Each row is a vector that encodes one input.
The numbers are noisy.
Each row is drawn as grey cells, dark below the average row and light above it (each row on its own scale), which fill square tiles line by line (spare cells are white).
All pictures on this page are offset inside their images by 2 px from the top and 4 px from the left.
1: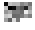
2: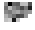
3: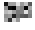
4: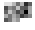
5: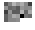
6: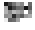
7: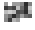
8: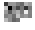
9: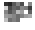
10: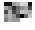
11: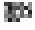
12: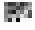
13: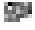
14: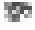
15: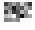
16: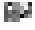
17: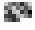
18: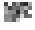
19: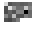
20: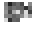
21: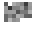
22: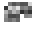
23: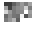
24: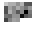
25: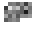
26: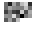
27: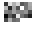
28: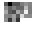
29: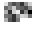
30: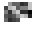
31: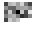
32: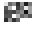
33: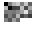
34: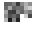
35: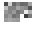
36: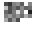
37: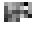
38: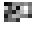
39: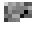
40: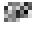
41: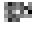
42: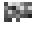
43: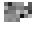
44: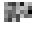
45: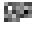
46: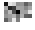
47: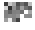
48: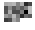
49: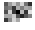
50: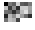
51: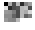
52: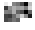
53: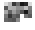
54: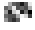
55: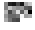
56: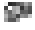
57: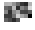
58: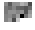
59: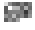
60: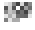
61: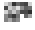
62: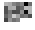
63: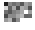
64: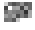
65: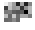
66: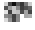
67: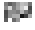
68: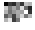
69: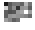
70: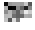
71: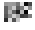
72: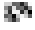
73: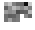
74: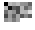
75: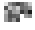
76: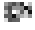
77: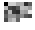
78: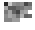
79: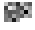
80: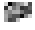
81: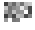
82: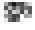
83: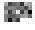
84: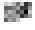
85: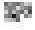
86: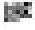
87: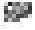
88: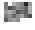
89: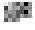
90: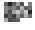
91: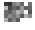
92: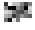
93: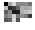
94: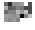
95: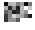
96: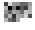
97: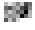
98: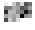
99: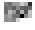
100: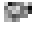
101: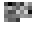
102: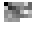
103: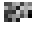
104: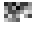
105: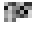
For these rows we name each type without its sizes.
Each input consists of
a true/false value, together with either a label, or a point on a line.
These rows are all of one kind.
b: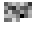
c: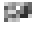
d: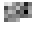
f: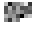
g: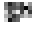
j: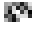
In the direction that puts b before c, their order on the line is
j, g, b, c, d, f.
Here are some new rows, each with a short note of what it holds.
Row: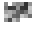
a point on a line and a true/false value
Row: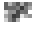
a label and a true/false value
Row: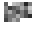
a point on a line and a true/false value
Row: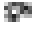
a point on a line and a true/false value
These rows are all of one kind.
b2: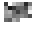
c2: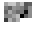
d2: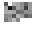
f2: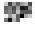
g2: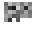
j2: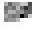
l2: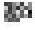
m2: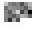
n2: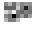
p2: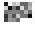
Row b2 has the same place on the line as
c2 and f2.
